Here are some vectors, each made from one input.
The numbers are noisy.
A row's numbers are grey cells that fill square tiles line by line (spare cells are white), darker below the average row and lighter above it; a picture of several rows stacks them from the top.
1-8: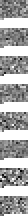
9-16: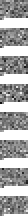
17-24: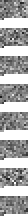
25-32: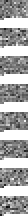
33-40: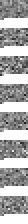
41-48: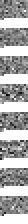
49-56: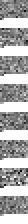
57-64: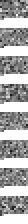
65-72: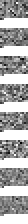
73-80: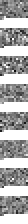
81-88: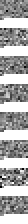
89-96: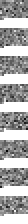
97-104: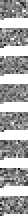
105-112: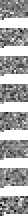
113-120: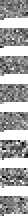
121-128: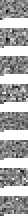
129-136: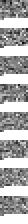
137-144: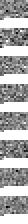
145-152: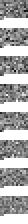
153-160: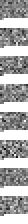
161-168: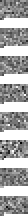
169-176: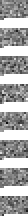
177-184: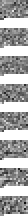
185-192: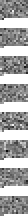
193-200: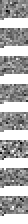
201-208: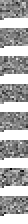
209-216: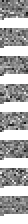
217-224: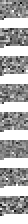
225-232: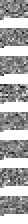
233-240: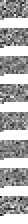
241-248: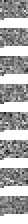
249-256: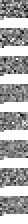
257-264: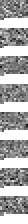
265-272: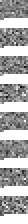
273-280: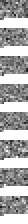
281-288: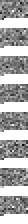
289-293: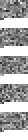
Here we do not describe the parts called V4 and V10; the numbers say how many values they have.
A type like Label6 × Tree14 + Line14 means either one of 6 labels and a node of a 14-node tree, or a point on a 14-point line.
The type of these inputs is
Bool × (Tree7 + V10) × V4.
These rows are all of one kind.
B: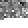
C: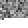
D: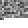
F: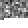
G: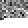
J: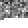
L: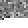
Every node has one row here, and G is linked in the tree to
B and C.
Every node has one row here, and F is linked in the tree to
C and J.
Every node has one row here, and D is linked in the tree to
C and L.
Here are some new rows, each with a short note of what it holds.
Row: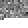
a node of a 7-node tree, a true/false value and a value of V4
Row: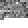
a node of a 7-node tree, a true/false value and a value of V4
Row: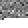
a node of a 7-node tree, a true/false value and a value of V4
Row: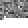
a true/false value, a value of V4 and a value of V10
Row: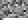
a true/false value, a value of V4 and a value of V10
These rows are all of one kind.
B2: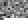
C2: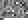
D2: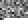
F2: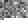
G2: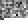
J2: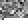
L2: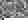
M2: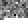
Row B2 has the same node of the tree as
G2 and L2.
